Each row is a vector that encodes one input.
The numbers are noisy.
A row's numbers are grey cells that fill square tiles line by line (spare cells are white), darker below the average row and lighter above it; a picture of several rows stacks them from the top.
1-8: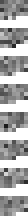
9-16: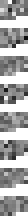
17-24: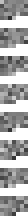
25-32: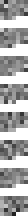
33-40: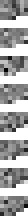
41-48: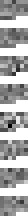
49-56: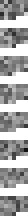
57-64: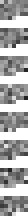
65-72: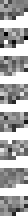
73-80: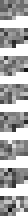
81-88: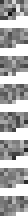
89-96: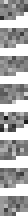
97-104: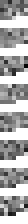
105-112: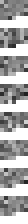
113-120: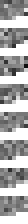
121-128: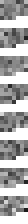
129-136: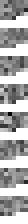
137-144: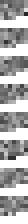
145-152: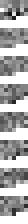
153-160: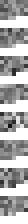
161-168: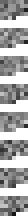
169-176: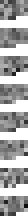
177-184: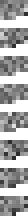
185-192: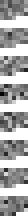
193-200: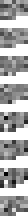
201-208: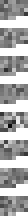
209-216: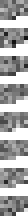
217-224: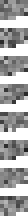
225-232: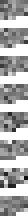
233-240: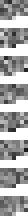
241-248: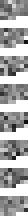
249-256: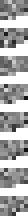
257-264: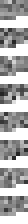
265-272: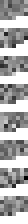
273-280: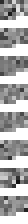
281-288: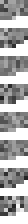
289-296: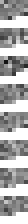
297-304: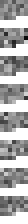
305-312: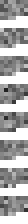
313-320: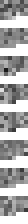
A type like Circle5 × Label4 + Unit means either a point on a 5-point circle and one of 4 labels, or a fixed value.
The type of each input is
List3(Line6).
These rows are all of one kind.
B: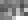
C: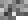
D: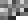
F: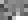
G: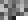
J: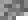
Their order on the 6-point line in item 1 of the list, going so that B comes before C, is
F, B, C, J, D, G.
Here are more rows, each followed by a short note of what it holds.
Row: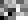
the empty list
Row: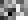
the empty list
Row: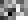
the empty list
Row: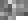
a list of one item
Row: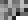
a list of one item
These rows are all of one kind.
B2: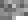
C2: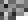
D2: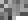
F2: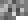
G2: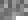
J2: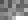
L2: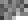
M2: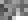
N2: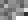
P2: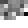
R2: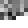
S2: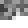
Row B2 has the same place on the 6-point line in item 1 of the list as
G2, J2 and P2.
